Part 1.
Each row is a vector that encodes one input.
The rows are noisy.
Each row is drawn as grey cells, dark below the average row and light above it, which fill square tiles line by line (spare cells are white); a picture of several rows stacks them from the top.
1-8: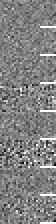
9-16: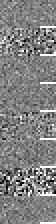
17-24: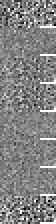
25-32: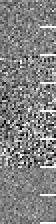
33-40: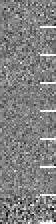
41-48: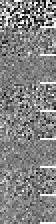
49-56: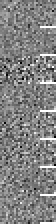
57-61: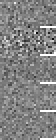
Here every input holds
either a fixed value, or four true/false values.
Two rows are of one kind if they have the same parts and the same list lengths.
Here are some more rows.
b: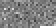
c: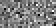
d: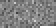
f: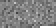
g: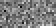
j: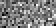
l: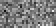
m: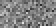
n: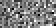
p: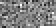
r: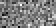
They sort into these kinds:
b, c, d, f, g, l, m, n
j, p, r

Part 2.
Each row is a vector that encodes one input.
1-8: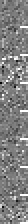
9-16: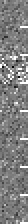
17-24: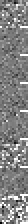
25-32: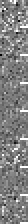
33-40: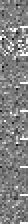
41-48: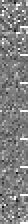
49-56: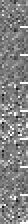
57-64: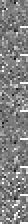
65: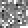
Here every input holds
four true/false values.
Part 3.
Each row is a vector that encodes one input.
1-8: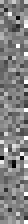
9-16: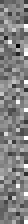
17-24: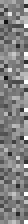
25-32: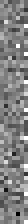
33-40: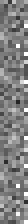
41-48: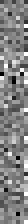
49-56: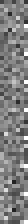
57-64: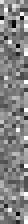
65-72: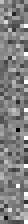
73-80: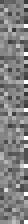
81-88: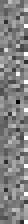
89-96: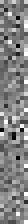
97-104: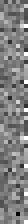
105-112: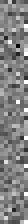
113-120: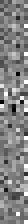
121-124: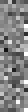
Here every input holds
either a fixed value, or four true/false values.
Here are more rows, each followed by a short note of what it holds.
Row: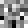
a fixed value
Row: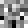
a fixed value
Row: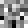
a fixed value
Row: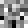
a fixed value
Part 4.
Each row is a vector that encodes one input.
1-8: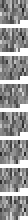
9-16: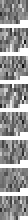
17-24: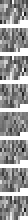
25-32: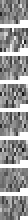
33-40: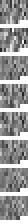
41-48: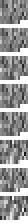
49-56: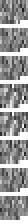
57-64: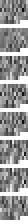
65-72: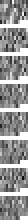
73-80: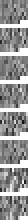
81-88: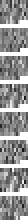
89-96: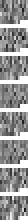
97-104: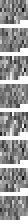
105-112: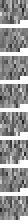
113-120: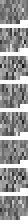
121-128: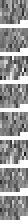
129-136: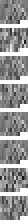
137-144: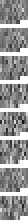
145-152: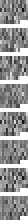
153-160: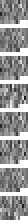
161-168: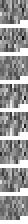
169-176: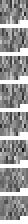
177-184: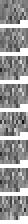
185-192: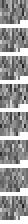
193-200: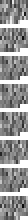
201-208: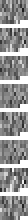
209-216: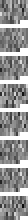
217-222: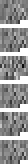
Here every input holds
a point on a 15-point line.
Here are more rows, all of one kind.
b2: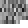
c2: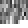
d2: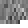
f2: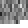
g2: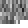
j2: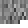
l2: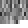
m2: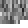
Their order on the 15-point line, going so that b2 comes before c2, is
b2, g2, m2, j2, d2, f2, l2, c2.
